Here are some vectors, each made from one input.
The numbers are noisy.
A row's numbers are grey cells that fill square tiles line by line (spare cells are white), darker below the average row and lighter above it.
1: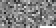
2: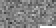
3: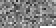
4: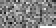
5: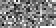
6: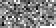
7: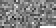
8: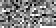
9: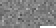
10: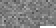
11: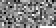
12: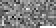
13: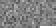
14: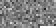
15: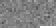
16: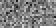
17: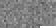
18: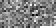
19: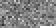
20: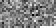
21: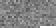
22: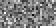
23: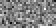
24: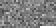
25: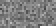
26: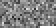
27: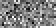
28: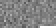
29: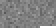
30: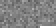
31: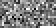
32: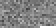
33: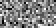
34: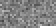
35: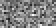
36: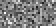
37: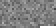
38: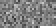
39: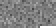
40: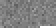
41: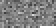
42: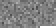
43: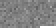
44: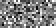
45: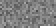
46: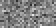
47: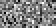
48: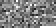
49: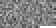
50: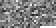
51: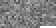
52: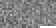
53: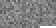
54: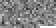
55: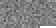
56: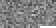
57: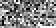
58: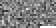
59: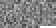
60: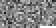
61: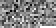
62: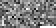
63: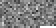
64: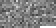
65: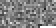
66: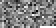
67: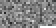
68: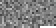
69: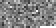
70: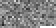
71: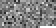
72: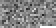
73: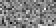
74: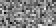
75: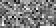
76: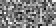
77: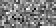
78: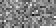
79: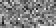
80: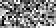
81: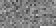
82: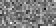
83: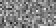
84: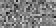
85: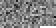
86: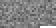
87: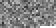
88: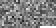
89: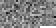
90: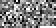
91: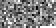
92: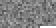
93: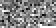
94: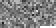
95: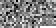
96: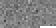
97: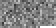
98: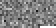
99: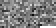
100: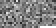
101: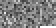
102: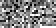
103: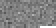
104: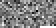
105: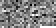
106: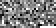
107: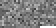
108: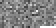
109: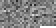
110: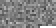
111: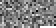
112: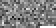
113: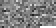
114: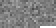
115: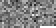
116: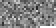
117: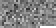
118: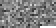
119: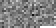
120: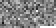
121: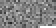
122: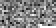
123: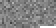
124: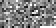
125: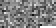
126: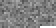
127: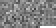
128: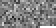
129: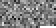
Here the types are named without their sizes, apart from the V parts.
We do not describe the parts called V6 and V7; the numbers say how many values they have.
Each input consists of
a true/false value and a value of V6, together with either a point on a line, or a value of V7.
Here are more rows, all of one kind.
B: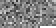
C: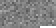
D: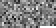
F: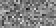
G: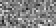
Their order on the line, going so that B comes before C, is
F, G, B, C, D.
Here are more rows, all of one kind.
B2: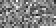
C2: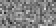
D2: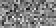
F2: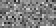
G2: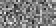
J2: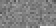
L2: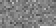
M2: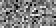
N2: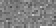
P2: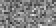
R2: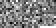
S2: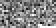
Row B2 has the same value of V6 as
F2, J2, P2 and S2.
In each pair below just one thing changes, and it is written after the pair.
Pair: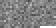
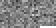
the true/false value
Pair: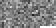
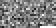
the place on the line
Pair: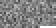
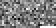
the value of V6
